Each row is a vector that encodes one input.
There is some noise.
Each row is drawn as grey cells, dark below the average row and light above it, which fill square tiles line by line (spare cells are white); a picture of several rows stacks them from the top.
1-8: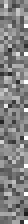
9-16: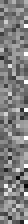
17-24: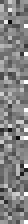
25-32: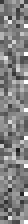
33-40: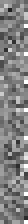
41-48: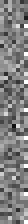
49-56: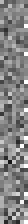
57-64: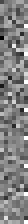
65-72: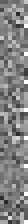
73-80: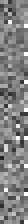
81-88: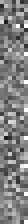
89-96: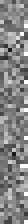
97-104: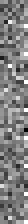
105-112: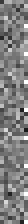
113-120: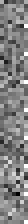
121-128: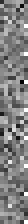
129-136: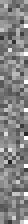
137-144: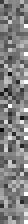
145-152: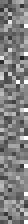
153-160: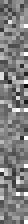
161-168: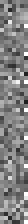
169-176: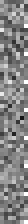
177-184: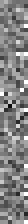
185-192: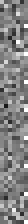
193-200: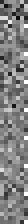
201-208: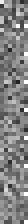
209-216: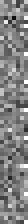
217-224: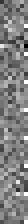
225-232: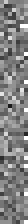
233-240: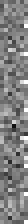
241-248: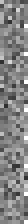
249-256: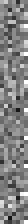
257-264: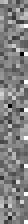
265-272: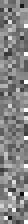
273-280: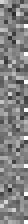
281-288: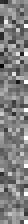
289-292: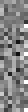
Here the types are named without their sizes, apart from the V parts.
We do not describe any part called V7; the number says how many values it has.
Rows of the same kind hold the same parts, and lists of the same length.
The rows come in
2 kinds.
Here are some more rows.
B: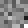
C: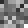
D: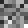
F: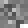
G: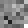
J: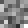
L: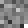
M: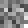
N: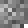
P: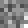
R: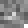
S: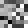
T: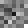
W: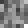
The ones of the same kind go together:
B, G, L, N, R, S, W
C, D, F, J, M, P, T

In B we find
a point on a line and a true/false value.
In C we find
a true/false value and a value of V7.
